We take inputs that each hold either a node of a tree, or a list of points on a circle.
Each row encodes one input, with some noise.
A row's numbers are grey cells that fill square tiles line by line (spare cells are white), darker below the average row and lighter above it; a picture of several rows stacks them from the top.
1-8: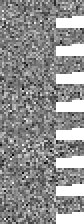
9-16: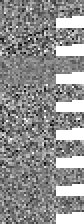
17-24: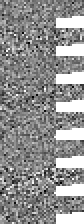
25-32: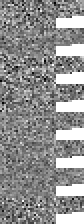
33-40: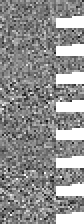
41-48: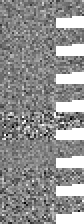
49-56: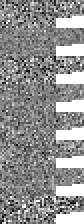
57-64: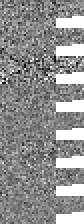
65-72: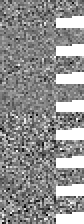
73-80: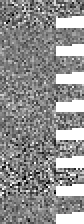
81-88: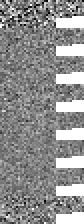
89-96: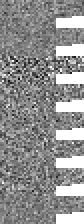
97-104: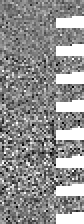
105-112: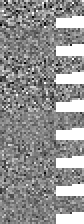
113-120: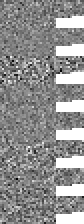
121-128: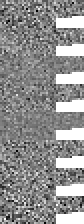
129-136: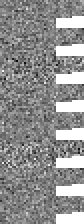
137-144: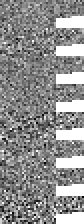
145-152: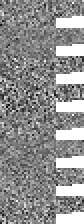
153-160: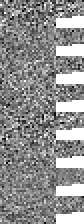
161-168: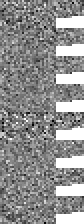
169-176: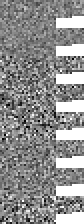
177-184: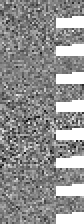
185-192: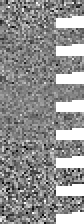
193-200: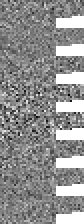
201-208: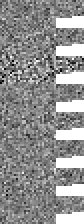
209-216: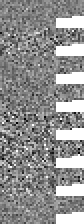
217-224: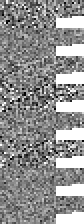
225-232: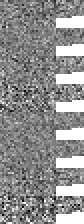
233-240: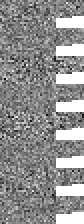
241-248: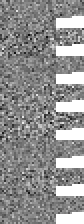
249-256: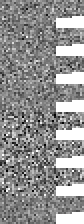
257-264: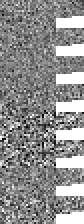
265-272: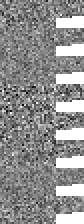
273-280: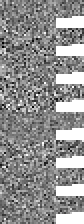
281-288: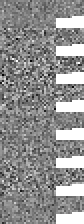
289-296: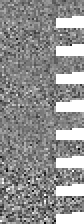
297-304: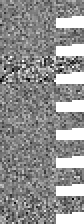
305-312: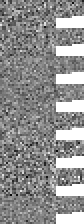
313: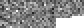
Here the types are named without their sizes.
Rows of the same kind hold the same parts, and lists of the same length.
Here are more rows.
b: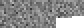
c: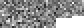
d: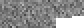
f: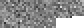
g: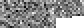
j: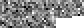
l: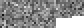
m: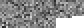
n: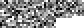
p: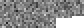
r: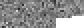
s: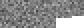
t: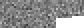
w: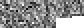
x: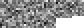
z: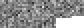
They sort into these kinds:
b, t
c, f, g, l, n, p, x
d, j, m, r, s
w, z

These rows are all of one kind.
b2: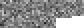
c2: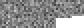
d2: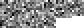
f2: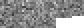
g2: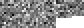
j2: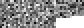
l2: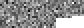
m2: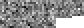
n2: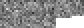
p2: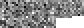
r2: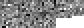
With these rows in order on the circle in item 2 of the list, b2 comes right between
d2 and l2.
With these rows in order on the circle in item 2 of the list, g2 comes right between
l2 and m2.
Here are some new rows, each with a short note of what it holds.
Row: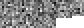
a node of a tree
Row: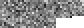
a node of a tree
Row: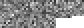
a list of one item
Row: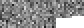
the empty list
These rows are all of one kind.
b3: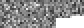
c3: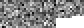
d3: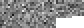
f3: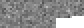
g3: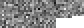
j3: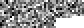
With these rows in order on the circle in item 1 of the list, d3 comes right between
f3 and j3.
